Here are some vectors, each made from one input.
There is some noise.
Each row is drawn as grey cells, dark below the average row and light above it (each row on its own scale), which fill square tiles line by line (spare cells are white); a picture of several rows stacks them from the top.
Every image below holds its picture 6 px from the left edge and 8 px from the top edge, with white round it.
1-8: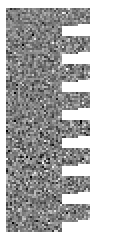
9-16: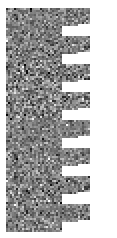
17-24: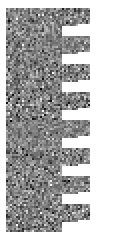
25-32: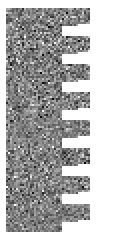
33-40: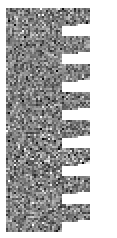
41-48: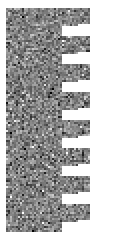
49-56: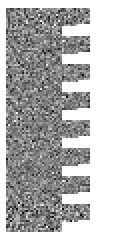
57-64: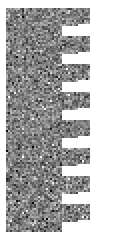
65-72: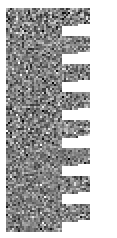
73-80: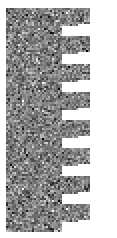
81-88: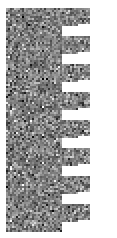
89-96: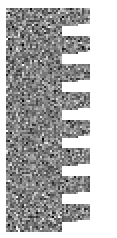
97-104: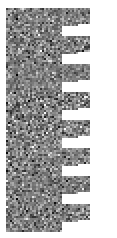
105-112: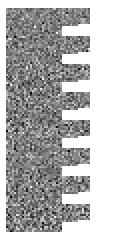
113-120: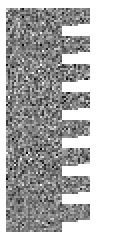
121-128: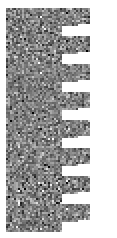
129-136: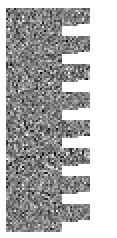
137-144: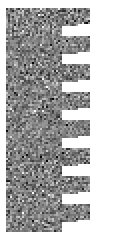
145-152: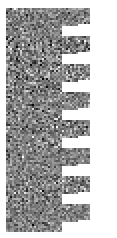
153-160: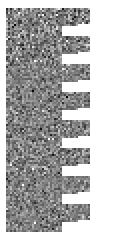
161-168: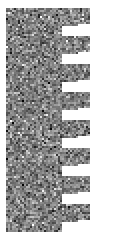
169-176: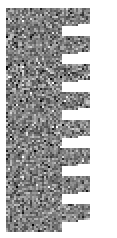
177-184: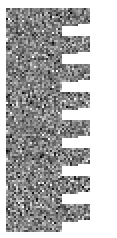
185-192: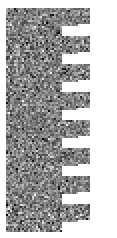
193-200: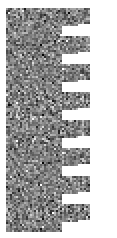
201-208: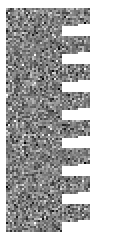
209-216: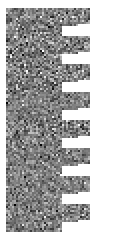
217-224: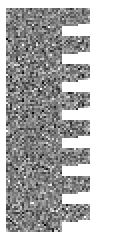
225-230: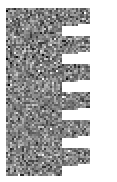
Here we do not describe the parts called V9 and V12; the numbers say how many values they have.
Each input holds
a node of an 8-node tree and a value of V12, together with either a node of an 8-node tree, or a value of V9.
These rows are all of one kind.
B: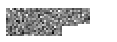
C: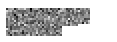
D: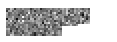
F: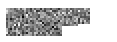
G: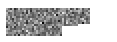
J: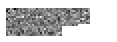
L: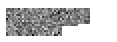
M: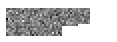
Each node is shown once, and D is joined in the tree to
J and M.
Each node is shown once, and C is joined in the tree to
G.
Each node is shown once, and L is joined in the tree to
B and M.
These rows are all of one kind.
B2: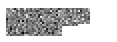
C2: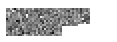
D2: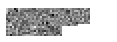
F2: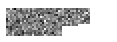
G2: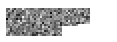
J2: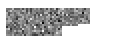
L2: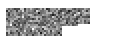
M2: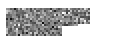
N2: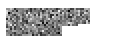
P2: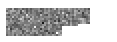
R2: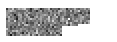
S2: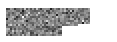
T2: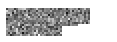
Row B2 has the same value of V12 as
G2, M2 and T2.
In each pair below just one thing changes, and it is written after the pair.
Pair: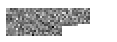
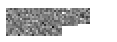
the value of V12
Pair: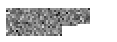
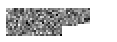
the value of V12
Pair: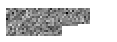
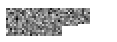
the node of the tree
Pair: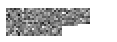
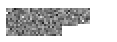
the value of V9
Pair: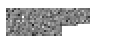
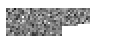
the node of the tree
